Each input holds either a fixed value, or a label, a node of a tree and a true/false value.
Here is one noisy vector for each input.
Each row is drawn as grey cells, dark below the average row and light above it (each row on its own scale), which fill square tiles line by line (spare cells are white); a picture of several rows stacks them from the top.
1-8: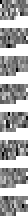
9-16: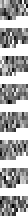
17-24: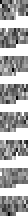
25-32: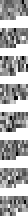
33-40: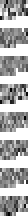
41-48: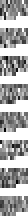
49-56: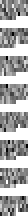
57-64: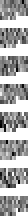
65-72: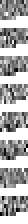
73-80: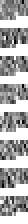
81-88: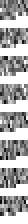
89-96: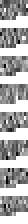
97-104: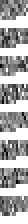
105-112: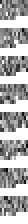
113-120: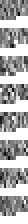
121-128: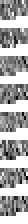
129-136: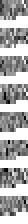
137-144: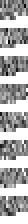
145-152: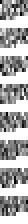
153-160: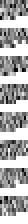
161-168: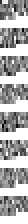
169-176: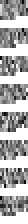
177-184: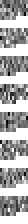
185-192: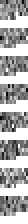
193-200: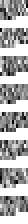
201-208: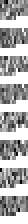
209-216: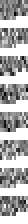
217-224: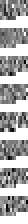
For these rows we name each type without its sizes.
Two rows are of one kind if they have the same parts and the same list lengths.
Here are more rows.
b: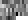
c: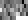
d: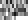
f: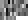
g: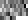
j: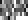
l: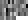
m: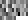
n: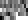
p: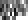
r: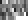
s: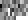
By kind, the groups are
b, c, d, g, j, m, n, p, r, s
f, l

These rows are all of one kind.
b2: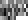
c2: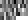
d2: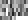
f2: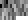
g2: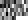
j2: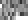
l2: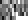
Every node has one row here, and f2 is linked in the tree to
d2 and g2.
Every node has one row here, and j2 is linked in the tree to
d2 and l2.
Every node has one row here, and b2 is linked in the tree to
c2 and d2.
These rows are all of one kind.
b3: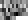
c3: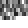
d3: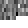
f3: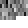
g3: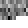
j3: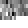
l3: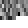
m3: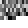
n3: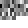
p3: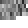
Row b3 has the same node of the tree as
g3, l3 and m3.
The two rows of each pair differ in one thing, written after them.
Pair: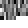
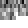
the node of the tree
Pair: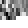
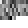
the label
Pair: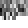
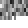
the node of the tree
